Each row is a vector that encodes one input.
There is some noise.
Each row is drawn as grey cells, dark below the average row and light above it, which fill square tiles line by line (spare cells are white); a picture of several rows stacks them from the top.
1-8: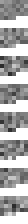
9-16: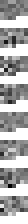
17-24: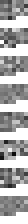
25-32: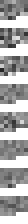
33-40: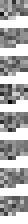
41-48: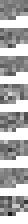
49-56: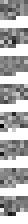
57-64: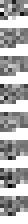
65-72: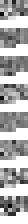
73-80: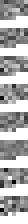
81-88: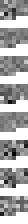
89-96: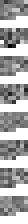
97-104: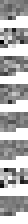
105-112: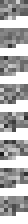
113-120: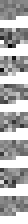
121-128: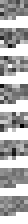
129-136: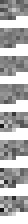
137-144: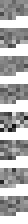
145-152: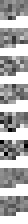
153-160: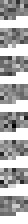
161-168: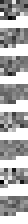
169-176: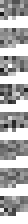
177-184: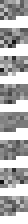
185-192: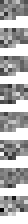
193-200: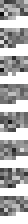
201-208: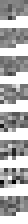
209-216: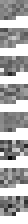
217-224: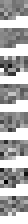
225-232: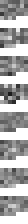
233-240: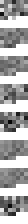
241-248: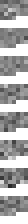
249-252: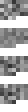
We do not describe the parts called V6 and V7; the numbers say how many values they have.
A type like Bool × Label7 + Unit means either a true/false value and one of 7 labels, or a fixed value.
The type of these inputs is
(Bool × (Line9 + V6) + V7) × Line5.
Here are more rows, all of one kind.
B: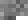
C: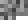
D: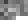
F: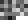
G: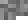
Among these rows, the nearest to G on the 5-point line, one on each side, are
B and C.
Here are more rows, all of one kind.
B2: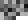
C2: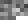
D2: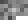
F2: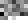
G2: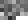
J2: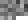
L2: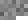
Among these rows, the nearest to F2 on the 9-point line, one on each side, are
D2 and L2.
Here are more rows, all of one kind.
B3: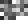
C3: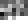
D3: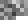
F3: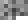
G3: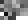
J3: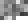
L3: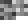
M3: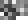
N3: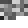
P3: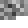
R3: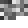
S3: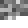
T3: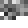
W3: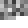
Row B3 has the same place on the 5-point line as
L3, N3 and R3.
